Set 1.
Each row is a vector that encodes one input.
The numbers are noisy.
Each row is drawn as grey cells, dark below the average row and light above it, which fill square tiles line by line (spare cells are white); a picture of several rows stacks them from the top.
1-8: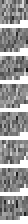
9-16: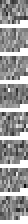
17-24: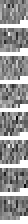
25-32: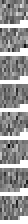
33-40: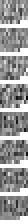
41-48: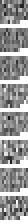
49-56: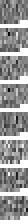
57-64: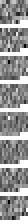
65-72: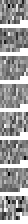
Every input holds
four true/false values.
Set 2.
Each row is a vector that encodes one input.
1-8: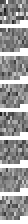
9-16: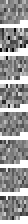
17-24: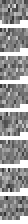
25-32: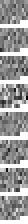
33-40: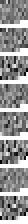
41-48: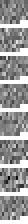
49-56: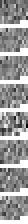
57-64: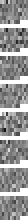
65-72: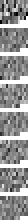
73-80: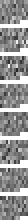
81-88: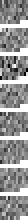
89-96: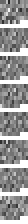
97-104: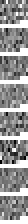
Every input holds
either a fixed value, or three true/false values.
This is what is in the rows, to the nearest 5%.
About 5% of them hold a fixed value. The rest hold three true/false values.
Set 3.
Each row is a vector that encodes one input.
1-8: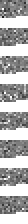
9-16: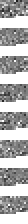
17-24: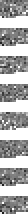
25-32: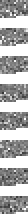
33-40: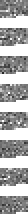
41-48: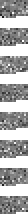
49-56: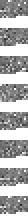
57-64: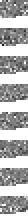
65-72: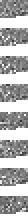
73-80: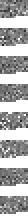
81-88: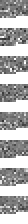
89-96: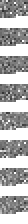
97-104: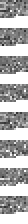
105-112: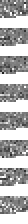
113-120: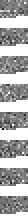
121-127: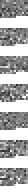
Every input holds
three true/false values.
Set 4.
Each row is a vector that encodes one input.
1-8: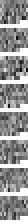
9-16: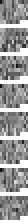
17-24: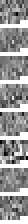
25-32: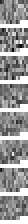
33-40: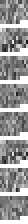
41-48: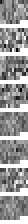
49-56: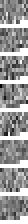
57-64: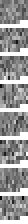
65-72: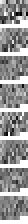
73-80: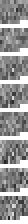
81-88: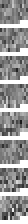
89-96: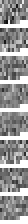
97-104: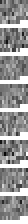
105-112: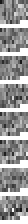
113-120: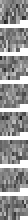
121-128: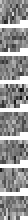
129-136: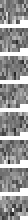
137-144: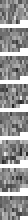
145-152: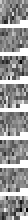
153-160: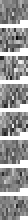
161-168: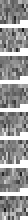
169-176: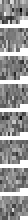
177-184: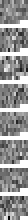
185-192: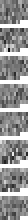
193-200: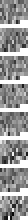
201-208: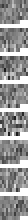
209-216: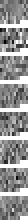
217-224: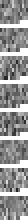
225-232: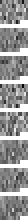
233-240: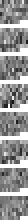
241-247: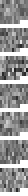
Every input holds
a point on a 10-point line.
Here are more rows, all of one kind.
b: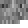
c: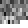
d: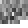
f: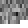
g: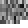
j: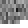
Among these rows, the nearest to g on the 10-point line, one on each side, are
d and j.
